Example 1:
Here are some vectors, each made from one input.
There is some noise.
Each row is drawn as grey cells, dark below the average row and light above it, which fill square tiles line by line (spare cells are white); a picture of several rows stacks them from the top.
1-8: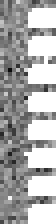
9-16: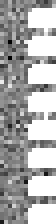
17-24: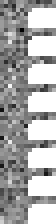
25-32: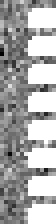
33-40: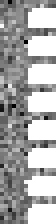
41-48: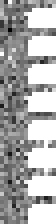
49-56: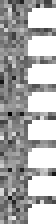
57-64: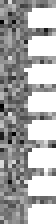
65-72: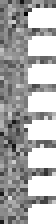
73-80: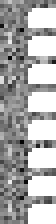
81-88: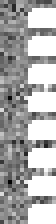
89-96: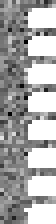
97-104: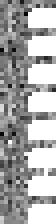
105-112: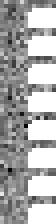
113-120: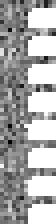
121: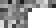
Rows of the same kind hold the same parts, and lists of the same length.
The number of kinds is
2.
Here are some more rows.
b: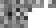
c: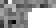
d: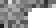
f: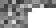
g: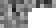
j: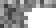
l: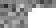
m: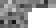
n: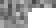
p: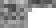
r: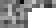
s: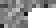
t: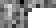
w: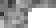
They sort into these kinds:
b, n, w
c, d, f, g, j, l, m, p, r, s, t

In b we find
a point on a 9-point line.
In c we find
a point on a 9-point line and three true/false values.
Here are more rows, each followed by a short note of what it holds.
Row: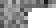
a point on a 9-point line and three true/false values
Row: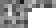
a point on a 9-point line and three true/false values
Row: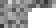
a point on a 9-point line and three true/false values
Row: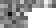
a point on a 9-point line
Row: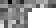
a point on a 9-point line
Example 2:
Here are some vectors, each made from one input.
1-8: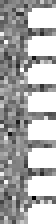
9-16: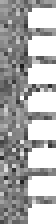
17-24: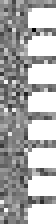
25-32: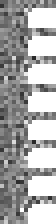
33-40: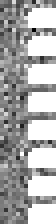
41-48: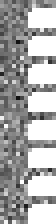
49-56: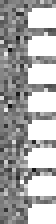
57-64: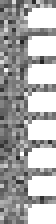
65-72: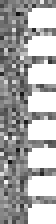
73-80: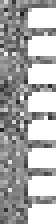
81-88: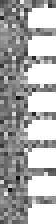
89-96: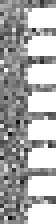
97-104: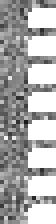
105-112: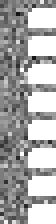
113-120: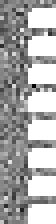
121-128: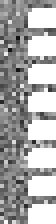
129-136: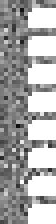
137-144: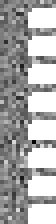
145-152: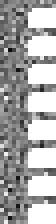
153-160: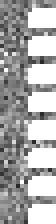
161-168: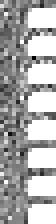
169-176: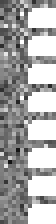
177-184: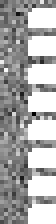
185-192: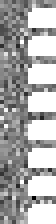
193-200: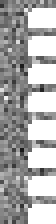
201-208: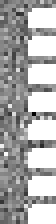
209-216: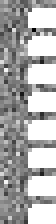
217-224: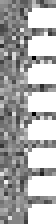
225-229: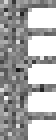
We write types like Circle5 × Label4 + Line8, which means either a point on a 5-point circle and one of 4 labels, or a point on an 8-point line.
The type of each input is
Circle11 + Line15.
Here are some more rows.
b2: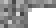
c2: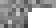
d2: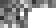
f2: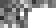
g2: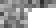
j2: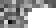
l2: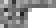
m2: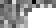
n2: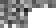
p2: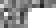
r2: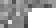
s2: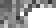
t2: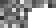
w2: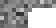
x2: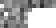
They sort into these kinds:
b2, c2, g2, l2, p2, r2, w2, x2
d2, f2, j2, m2, n2, s2, t2

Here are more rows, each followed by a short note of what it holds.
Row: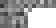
a point on a 15-point line
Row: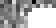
a point on an 11-point circle
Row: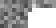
a point on a 15-point line
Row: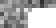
a point on a 15-point line
